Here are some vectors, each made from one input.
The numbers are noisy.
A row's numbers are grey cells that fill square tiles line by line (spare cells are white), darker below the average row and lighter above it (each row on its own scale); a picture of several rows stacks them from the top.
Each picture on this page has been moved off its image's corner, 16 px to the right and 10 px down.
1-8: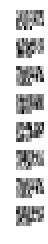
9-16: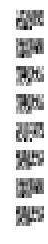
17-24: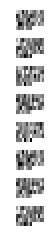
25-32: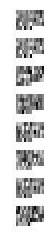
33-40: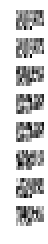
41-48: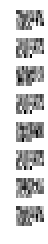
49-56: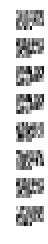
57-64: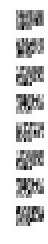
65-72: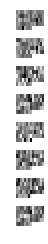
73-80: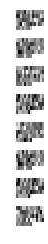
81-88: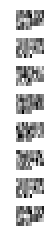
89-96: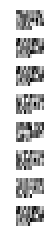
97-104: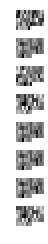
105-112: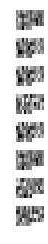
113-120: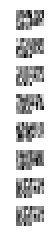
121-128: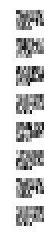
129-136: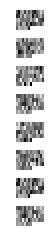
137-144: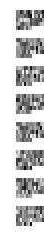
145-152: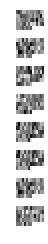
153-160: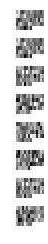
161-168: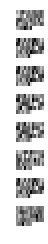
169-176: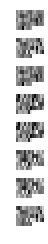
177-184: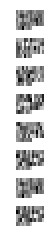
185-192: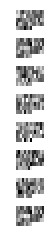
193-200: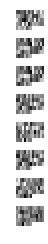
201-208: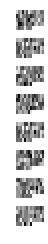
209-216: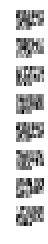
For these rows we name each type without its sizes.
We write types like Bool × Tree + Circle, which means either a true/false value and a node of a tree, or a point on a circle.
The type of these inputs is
Tree.
